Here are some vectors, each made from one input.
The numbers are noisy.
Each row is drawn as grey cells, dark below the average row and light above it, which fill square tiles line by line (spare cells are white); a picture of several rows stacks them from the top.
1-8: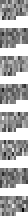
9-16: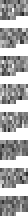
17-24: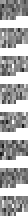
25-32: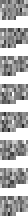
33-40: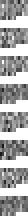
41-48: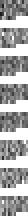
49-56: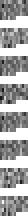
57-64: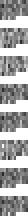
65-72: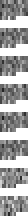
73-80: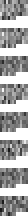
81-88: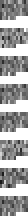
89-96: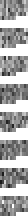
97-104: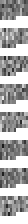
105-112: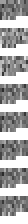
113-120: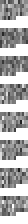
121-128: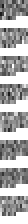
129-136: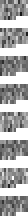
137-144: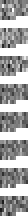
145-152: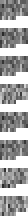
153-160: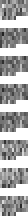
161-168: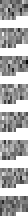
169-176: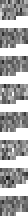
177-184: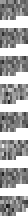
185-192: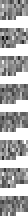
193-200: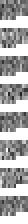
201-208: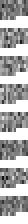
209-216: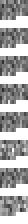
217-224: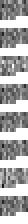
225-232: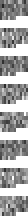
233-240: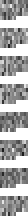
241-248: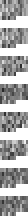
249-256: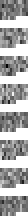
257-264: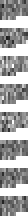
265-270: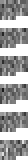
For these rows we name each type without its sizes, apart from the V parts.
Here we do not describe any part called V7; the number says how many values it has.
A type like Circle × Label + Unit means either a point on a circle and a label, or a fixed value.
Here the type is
Label × (Label × Tree + V7) + List(Line).
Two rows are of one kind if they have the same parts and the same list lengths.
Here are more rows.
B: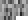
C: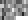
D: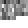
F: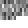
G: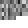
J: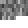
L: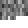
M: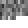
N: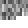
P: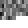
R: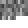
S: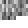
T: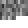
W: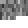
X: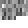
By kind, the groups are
B, D, F, N, S, X
C, G
J, R
L
M, T, W
P

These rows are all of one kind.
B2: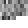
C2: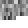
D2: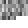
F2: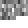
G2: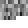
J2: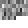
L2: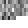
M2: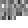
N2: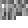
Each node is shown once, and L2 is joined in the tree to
F2 and J2.
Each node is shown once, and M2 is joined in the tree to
C2 and N2.
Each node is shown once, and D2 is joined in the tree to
B2 and F2.
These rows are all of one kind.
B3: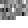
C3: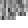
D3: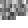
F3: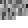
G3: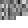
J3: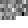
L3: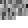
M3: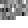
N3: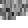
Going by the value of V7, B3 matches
D3, M3 and N3.
